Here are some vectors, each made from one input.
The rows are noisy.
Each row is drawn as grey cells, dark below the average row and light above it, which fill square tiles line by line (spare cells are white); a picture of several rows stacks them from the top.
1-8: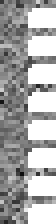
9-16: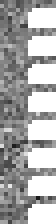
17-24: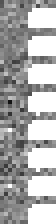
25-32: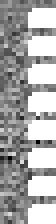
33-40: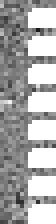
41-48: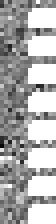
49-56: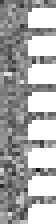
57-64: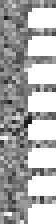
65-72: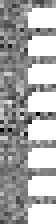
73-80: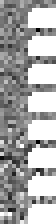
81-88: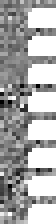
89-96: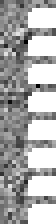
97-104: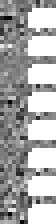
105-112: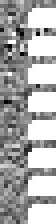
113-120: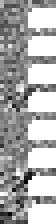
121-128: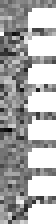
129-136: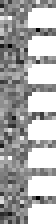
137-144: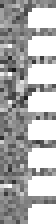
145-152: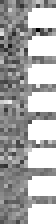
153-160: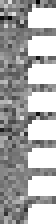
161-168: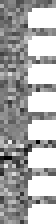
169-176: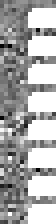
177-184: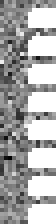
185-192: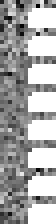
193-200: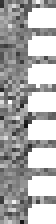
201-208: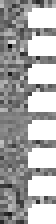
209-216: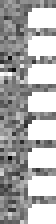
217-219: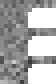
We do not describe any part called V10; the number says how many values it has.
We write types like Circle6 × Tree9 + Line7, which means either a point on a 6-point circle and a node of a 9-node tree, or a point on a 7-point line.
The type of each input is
(Label4 × Line8 + V10) × Label9.
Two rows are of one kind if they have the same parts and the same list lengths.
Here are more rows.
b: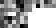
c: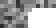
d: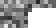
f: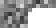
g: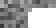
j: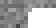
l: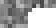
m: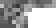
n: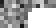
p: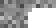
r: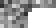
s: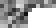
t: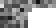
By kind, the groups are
b, l, m, n, p, r, s
c, d, f, g, j, t

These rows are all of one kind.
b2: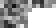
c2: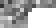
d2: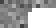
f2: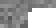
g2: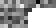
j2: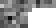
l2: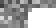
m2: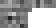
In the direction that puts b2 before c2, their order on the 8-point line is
l2, j2, m2, g2, b2, c2, f2, d2.
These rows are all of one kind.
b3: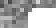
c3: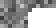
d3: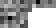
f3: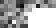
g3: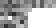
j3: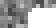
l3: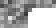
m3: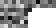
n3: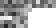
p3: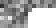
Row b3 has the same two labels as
c3, m3 and n3.
